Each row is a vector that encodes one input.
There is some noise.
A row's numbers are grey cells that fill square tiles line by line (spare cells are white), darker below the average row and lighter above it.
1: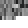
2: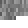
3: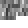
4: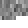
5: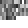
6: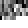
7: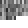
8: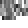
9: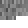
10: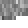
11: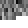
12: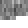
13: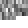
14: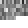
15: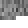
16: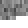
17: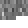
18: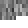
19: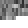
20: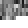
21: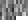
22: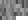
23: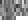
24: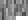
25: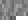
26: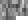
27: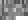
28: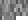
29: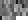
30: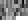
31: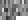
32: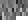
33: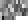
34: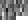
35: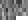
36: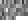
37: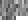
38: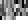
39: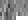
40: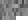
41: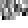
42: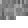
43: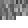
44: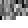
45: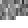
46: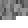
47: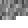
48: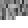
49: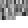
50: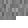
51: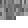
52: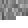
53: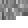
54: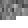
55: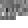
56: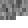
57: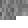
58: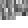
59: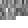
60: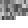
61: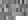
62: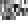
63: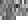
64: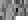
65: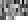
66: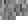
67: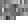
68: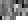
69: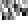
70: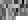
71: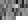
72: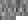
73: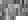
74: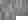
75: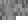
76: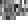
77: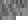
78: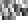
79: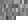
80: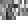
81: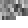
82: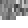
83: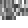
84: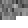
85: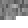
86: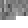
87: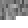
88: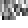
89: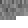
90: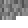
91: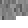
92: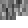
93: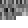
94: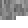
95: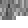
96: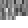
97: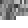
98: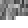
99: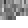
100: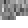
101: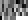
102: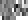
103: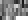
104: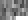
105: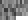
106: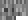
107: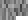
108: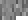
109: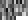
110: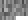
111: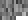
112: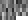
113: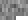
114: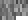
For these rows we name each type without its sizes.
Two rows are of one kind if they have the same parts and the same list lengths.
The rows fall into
2 kinds.
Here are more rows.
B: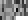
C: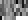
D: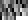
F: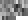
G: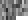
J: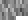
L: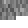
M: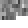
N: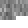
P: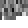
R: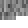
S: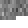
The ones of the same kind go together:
B, F, G, M, S
C, D, J, L, N, P, R

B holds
a label and a point on a line.
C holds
a point on a line and four true/false values.
